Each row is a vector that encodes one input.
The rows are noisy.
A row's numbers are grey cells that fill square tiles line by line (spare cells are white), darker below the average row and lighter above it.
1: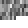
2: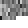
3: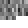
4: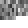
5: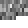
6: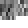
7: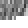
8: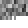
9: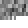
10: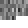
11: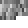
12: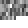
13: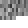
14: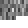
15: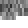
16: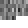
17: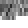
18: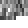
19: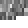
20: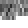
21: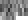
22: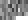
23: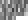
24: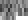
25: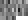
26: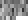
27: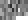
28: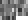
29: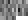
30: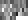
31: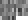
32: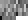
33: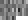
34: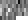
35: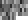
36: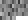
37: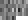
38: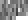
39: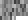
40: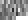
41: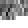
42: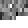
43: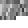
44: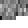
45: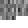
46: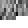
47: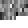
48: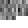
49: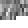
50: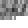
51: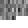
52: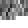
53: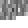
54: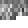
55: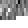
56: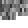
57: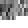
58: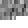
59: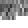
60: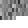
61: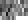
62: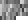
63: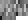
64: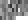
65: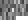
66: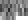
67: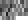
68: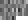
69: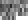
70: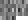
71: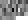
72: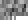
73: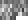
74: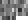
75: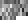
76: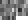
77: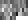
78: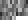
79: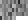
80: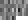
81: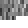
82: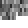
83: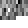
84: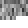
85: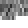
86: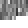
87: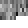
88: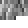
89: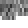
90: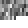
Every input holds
a node of a 9-node tree and a true/false value, together with either a fixed value, or a node of a 9-node tree.
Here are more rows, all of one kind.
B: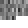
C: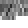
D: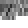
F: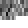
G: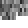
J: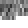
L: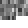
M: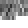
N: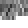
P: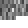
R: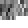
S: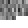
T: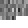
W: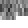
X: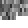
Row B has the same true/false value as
L, P, S and T.
